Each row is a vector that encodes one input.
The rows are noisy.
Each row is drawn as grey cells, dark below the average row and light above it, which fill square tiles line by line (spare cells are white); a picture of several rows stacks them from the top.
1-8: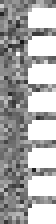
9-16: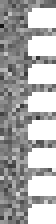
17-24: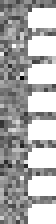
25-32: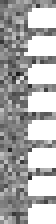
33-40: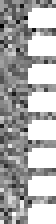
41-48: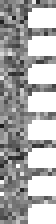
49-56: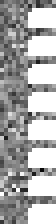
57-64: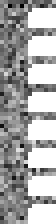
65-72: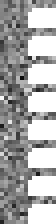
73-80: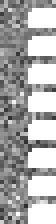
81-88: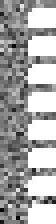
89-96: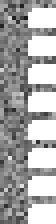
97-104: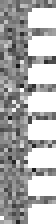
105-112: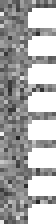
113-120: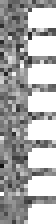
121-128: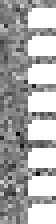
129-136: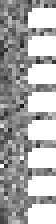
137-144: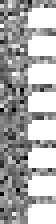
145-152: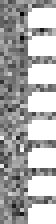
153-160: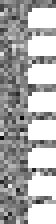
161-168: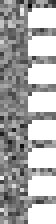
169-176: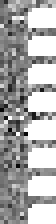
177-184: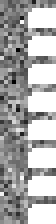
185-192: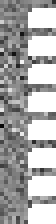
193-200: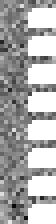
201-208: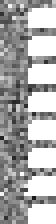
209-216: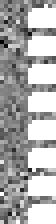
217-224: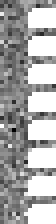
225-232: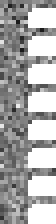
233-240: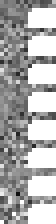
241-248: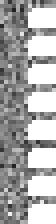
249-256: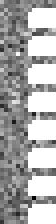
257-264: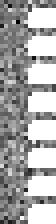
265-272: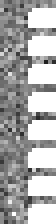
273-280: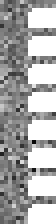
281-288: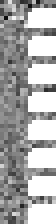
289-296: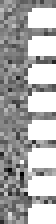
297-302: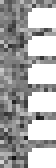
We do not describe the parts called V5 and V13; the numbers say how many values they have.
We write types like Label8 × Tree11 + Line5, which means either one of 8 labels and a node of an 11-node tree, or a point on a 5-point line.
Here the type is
Label10 × Label10 × ((Line3 × Line3 + Unit) × V13 + V5).
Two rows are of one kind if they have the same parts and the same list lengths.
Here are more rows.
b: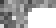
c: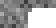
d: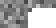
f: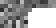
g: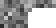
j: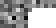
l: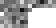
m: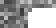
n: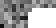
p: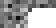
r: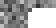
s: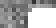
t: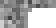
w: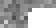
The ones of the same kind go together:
b, t
c, f, j, l, m, n, s, w
d, g, p, r

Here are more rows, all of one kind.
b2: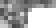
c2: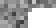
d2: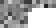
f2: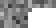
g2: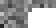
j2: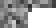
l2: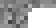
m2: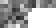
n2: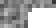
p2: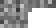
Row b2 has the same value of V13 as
f2, l2, n2 and p2.
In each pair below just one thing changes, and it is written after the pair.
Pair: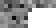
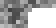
the value of V13
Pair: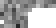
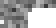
the value of V13
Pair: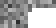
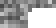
the value of V13
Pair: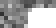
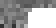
the place on one of the two 3-point lines
